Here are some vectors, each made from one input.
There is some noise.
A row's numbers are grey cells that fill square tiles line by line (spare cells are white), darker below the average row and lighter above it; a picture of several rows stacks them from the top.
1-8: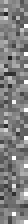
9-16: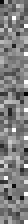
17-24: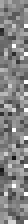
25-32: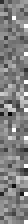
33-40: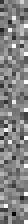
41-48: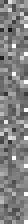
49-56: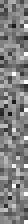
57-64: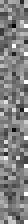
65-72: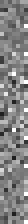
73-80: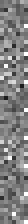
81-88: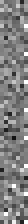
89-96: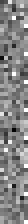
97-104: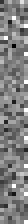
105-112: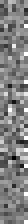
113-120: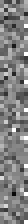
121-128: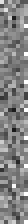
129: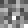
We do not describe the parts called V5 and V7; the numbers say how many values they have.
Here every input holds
a point on a 4-point line, together with either a true/false value and a value of V5, or a value of V7.
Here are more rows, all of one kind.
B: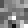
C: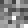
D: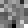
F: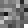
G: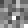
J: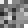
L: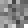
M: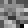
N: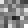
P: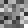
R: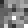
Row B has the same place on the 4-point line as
C, G and R.
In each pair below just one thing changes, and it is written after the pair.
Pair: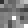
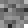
the place on the 4-point line
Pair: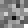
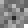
the true/false value
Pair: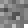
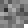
the place on the 4-point line
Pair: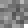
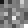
the place on the 4-point line
